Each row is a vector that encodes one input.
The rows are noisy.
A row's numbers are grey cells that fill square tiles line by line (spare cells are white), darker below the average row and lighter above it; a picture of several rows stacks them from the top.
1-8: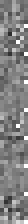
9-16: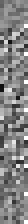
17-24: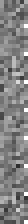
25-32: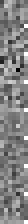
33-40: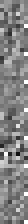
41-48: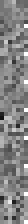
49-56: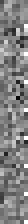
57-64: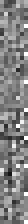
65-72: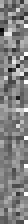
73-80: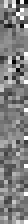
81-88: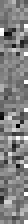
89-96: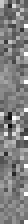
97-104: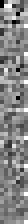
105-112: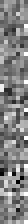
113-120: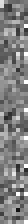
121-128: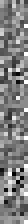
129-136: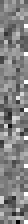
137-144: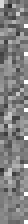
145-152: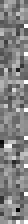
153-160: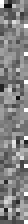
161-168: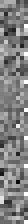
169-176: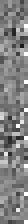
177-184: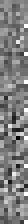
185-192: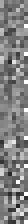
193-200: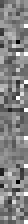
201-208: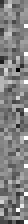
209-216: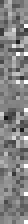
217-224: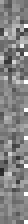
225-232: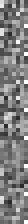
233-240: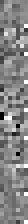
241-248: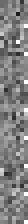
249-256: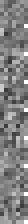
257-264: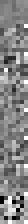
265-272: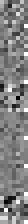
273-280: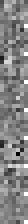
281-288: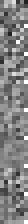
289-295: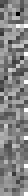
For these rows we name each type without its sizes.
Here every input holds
either a point on a circle, or a point on a line.
